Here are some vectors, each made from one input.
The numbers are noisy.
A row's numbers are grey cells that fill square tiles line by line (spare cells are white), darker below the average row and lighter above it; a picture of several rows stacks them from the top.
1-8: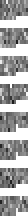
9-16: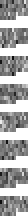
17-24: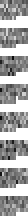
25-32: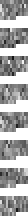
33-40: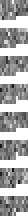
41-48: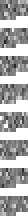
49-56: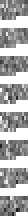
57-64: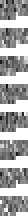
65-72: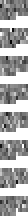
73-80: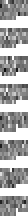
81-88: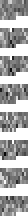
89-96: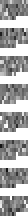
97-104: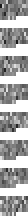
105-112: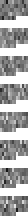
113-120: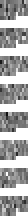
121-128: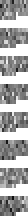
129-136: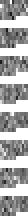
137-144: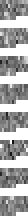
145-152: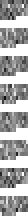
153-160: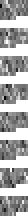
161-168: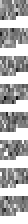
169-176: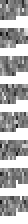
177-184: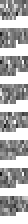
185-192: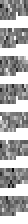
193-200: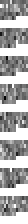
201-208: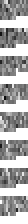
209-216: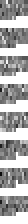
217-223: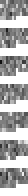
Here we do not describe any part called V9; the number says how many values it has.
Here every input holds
a value of V9, together with either one of 5 labels, or three true/false values.
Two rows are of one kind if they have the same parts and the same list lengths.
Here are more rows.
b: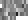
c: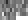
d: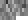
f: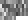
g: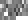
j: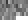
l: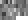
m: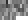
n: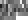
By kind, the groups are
b, c, d, f, g, j, l, m
n

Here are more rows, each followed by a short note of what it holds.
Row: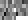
three true/false values and a value of V9
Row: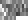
three true/false values and a value of V9
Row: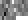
three true/false values and a value of V9
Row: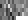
one of 5 labels and a value of V9
